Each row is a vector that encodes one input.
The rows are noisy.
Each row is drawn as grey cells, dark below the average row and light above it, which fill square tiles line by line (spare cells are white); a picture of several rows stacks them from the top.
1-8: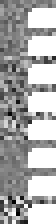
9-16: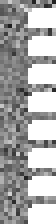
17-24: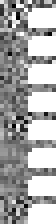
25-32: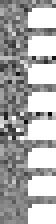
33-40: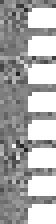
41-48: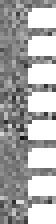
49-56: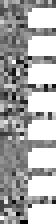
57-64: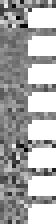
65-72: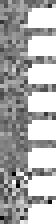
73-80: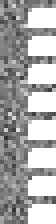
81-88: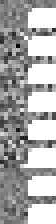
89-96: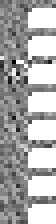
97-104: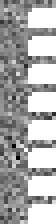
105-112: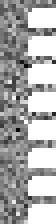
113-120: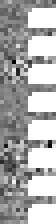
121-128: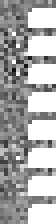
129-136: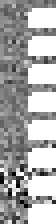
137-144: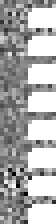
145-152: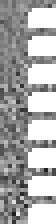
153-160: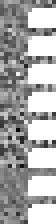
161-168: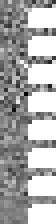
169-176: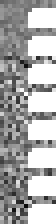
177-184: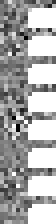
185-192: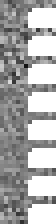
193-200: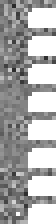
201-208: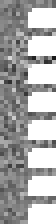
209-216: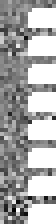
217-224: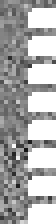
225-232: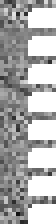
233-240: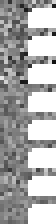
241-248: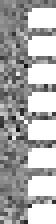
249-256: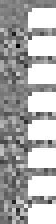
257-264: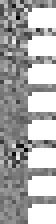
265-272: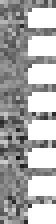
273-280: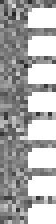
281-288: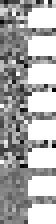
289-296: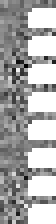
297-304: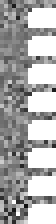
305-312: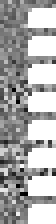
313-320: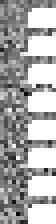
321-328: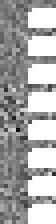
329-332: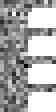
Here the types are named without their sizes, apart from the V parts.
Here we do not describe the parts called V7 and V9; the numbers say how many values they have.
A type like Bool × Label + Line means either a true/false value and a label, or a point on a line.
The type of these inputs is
(Bool × V9 + V7) × Label + Unit.
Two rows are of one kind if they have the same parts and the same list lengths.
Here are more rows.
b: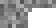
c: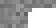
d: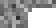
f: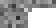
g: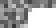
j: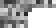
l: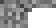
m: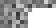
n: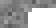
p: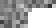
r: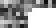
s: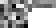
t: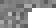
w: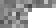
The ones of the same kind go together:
b, c, d, g, j, l, m, p, t
f, n, r, w
s

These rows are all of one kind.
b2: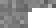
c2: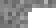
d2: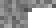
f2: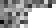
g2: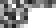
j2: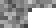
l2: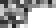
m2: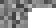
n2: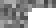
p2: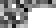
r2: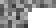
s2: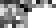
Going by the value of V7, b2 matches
p2 and r2.
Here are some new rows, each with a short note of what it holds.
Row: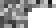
a fixed value
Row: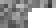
a fixed value
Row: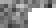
a fixed value
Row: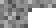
a label and a value of V7
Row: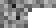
a label and a value of V7
